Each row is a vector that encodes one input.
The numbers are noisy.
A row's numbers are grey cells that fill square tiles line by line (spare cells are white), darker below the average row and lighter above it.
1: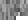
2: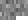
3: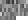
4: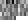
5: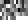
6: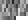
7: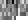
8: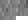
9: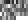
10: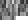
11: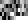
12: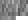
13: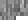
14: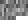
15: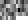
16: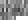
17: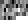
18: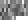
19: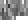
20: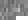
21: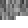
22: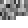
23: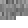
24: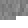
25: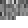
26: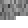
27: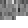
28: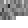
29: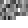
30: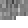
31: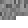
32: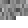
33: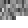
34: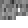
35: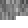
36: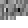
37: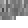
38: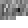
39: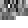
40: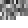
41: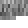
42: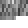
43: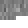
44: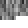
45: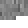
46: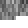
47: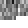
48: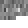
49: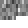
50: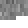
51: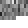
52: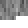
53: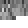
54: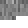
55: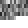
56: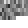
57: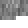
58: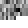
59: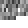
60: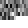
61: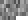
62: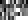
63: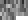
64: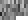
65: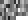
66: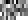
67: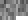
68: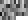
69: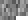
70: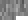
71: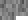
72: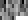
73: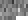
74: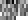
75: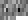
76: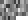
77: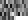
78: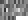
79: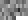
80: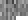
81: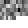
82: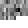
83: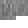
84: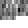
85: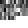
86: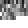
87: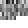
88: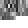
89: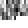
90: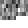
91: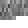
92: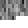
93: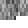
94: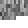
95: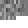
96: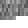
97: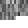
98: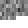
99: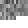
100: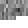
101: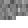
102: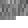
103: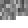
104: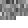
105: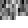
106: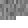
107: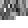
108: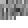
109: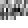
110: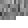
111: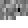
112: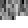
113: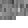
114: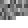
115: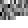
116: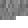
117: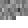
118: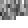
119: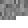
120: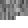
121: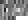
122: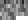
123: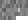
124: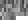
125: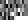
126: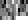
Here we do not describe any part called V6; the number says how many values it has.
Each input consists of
a list of up to two items, each a point on a 5-point line and a value of V6.
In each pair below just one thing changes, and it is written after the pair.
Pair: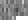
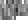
the place on the 5-point line in item 1 of the list
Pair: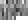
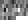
the place on the 5-point line in item 1 of the list
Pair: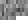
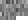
the value of V6 in item 1 of the list
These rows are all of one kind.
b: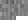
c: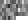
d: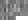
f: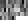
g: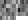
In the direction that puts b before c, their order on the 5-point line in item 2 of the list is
f, b, g, d, c.
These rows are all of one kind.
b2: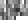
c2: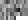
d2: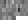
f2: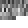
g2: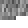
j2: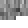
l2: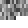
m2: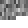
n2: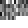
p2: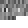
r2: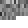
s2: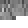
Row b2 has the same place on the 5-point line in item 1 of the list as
j2 and p2.
